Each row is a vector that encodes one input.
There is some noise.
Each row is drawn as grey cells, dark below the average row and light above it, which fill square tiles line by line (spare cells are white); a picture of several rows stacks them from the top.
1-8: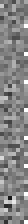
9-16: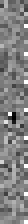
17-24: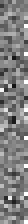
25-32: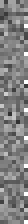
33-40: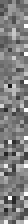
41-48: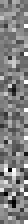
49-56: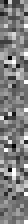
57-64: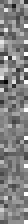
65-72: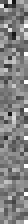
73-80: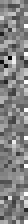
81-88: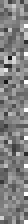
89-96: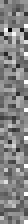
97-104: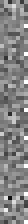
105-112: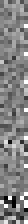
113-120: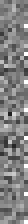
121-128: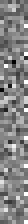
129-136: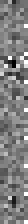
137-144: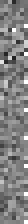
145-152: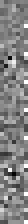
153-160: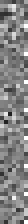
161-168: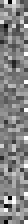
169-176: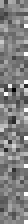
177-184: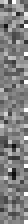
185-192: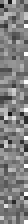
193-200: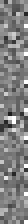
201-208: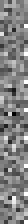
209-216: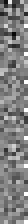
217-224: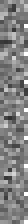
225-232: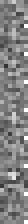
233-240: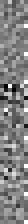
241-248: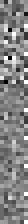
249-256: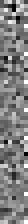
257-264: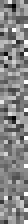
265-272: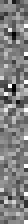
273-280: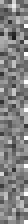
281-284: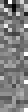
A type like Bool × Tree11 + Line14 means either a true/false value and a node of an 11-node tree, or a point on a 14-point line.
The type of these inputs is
Label10.
